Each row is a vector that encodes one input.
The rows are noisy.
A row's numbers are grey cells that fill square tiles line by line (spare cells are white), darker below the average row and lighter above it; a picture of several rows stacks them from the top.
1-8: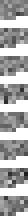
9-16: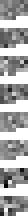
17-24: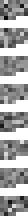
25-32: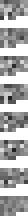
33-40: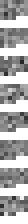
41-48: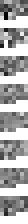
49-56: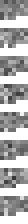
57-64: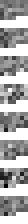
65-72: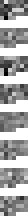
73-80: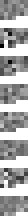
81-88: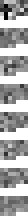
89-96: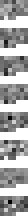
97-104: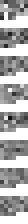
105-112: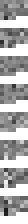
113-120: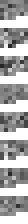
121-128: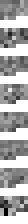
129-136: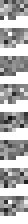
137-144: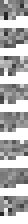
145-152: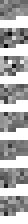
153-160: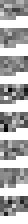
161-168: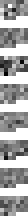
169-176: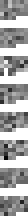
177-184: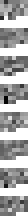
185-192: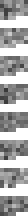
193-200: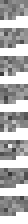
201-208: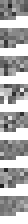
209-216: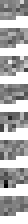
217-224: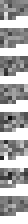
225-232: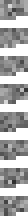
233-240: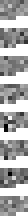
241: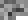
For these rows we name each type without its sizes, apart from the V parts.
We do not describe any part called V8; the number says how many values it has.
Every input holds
a value of V8, together with either a point on a circle and a true/false value, or a fixed value.
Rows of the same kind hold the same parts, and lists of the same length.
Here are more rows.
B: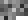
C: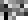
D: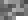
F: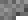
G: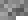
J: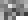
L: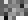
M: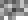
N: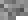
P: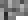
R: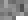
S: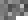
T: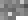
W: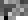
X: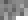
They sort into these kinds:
B, C, G, J, L, N, R
D, F, M, P, S, T, W, X

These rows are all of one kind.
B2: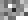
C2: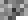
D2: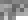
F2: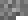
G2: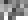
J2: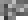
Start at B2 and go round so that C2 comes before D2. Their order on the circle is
B2, F2, C2, D2, G2, J2.
